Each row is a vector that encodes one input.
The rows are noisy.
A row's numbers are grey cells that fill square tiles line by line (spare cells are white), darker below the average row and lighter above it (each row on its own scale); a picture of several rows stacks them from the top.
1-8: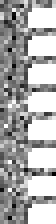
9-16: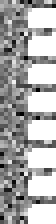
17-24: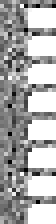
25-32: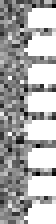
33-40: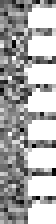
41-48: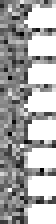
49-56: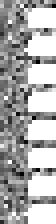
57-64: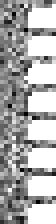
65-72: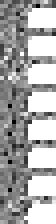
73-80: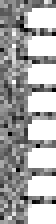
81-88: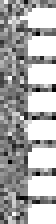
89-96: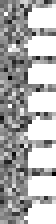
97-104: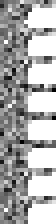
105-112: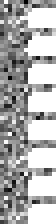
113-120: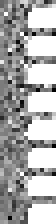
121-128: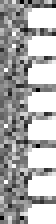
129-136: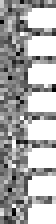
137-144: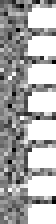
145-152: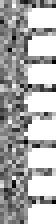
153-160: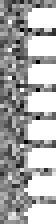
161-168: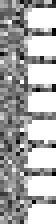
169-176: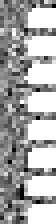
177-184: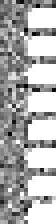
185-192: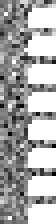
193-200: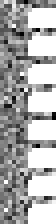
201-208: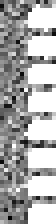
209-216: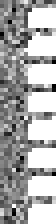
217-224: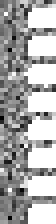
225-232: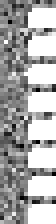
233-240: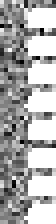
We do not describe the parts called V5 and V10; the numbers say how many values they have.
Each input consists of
either a node of an 8-node tree, a true/false value, a value of V5 and a value of V10, or a node of a 9-node tree.
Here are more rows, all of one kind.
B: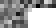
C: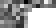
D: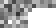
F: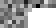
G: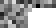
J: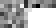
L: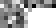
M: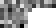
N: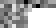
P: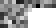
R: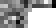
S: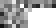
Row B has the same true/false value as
L and R.
